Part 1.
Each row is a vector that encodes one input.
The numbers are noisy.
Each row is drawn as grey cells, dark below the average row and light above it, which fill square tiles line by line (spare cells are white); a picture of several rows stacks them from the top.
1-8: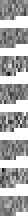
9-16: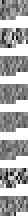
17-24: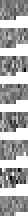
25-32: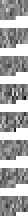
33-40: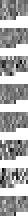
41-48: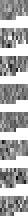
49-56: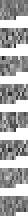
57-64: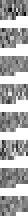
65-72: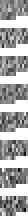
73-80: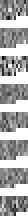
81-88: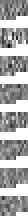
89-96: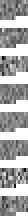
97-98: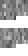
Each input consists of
either a fixed value, or three true/false values.
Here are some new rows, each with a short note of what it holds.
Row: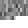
three true/false values
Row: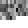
a fixed value
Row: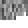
three true/false values
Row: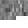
three true/false values
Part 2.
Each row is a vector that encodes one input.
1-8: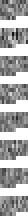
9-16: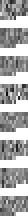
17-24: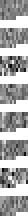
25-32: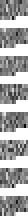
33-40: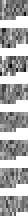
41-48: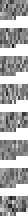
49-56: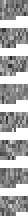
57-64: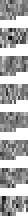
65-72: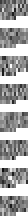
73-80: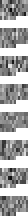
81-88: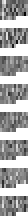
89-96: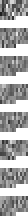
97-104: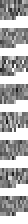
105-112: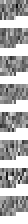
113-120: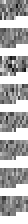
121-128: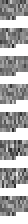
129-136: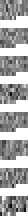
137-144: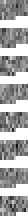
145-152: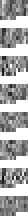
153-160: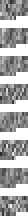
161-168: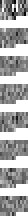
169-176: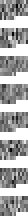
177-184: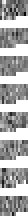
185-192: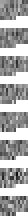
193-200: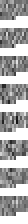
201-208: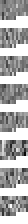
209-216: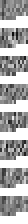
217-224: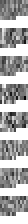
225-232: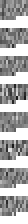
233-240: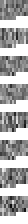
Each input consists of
three true/false values.
